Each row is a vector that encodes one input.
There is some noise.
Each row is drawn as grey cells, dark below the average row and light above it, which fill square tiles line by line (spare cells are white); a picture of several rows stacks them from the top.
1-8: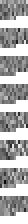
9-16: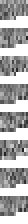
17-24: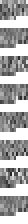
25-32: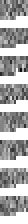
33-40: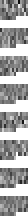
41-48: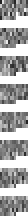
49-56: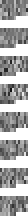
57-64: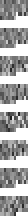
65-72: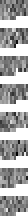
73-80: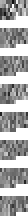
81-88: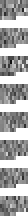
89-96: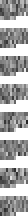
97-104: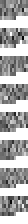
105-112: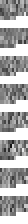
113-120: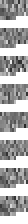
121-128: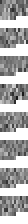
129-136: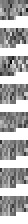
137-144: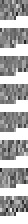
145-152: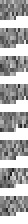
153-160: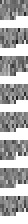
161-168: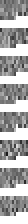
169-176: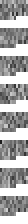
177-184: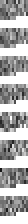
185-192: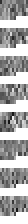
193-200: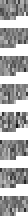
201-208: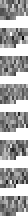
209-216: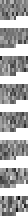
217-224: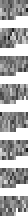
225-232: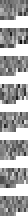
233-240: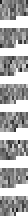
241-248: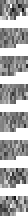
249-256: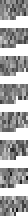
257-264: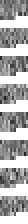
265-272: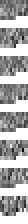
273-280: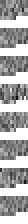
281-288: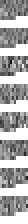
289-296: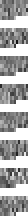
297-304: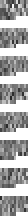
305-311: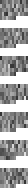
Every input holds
a point on an 11-point circle.
